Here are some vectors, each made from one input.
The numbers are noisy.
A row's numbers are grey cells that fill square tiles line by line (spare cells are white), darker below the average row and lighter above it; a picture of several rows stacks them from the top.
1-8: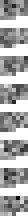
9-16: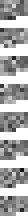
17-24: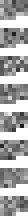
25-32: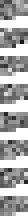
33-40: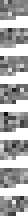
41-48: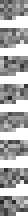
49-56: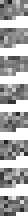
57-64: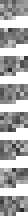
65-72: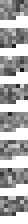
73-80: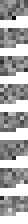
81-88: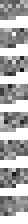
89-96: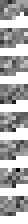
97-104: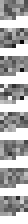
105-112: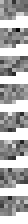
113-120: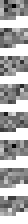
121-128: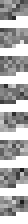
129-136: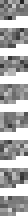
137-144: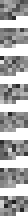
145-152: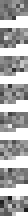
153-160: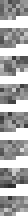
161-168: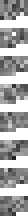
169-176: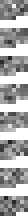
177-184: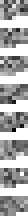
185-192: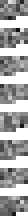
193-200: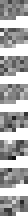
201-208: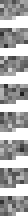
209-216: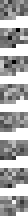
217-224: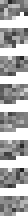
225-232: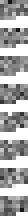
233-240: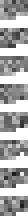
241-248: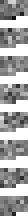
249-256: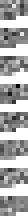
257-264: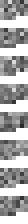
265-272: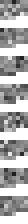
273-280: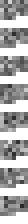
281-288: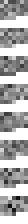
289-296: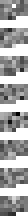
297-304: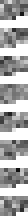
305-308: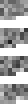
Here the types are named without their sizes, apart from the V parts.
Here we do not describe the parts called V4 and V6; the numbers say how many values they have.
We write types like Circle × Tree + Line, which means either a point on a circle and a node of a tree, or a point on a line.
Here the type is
Bool × Bool × Bool × Bool + (Label + Line) × V6 + V4.
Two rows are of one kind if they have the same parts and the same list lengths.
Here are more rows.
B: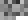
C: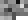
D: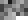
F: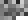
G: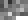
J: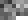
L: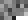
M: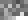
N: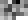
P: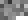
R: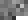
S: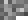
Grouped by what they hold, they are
B, C, F, N
D, G, S
J, M, P
L, R

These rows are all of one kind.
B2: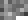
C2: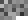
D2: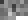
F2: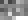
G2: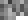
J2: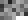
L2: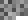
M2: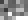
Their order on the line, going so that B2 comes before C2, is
G2, D2, M2, F2, J2, L2, B2, C2.
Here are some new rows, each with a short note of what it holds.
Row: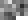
four true/false values
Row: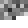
four true/false values
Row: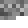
a label and a value of V6
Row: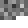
four true/false values
